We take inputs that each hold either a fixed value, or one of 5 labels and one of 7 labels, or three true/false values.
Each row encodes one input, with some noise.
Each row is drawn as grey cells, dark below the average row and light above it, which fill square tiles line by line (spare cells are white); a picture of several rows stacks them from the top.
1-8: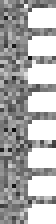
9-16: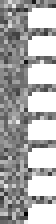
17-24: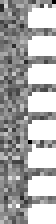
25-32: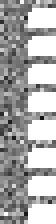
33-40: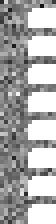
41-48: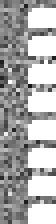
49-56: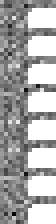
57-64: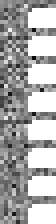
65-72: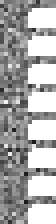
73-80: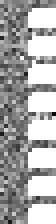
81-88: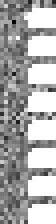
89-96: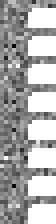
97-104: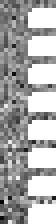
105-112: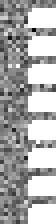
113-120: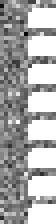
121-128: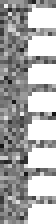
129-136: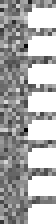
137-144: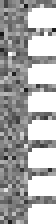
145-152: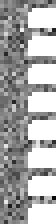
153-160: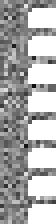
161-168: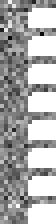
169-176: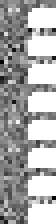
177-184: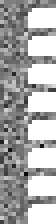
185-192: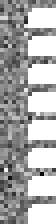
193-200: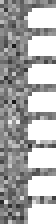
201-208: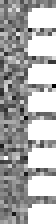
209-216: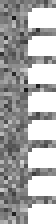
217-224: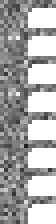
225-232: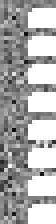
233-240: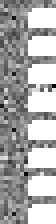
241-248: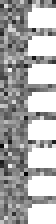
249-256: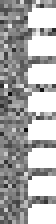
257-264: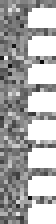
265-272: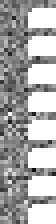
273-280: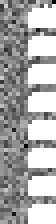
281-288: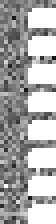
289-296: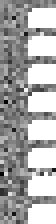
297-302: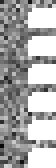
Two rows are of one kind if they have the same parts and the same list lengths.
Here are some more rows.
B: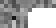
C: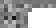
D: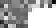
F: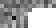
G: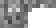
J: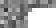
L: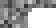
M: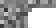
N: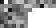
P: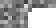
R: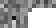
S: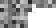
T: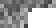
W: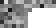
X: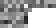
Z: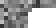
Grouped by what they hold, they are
B, C, F, G, J, L, M, P, R, T, Z
D, S, X
N, W

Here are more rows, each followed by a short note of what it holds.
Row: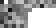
a fixed value
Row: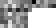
one of 5 labels and one of 7 labels
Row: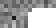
three true/false values
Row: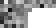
a fixed value
